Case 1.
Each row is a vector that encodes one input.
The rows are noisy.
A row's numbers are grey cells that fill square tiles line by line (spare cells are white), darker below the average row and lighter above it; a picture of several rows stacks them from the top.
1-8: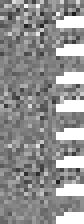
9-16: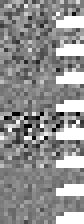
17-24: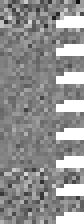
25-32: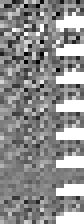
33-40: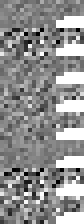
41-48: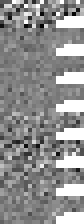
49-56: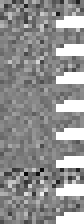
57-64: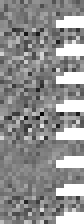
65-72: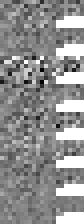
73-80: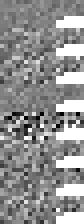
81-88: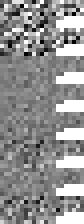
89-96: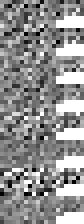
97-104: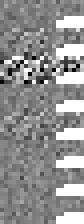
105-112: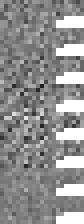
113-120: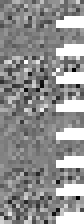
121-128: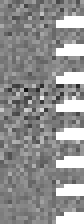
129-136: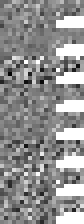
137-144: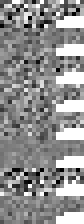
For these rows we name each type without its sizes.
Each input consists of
either a point on a circle and a label, or a fixed value.
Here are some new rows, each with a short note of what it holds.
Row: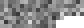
a fixed value
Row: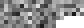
a fixed value
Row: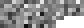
a point on a circle and a label
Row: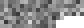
a fixed value
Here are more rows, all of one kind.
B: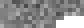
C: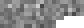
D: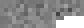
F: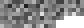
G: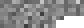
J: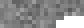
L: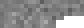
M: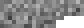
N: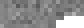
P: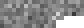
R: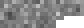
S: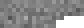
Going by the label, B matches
J and N.
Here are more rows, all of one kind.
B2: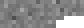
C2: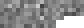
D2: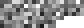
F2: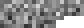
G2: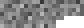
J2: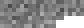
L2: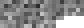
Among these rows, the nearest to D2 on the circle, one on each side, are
F2 and L2.
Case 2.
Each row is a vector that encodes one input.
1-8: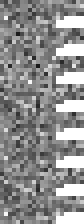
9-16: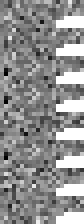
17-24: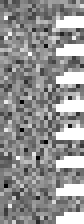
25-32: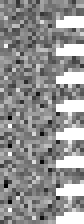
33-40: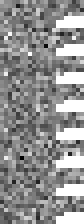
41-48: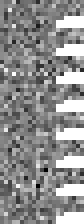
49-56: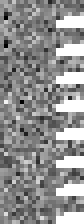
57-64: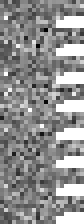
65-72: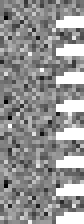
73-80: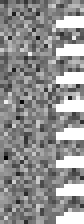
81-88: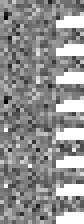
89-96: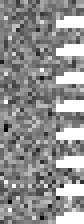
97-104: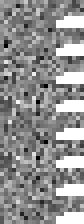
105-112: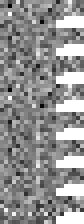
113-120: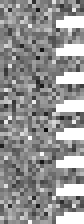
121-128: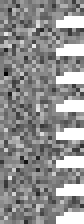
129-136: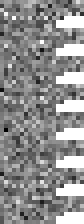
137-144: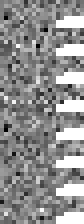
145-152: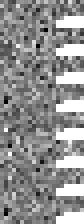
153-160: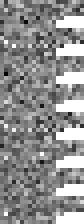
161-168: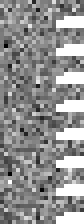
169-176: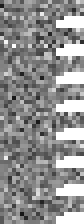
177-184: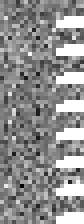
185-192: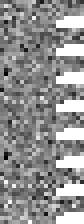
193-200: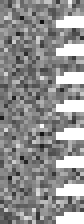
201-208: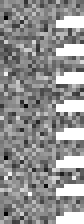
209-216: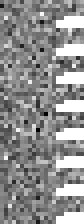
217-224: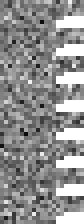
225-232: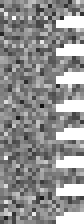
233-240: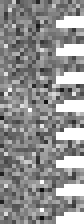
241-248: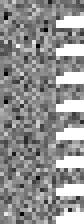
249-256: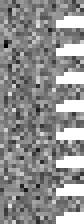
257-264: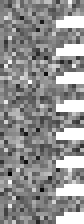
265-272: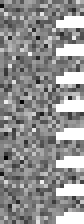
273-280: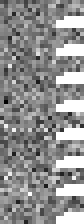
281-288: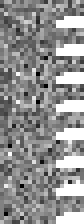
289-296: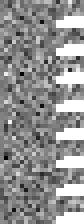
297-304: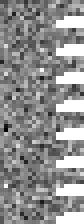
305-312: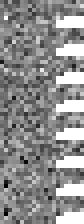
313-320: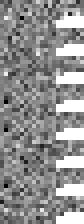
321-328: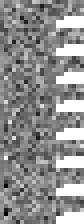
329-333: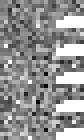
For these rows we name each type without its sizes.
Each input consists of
either a fixed value, or a node of a tree, or three true/false values.
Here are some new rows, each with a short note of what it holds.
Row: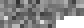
three true/false values
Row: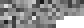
a fixed value
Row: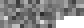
three true/false values
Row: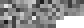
a fixed value
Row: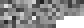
a fixed value
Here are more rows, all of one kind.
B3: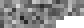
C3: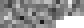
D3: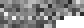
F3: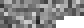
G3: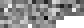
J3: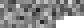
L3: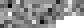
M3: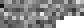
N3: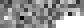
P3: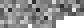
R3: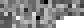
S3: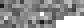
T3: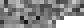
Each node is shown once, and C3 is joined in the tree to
B3, J3, L3, N3 and S3.
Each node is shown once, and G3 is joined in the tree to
P3.
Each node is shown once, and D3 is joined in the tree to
M3.
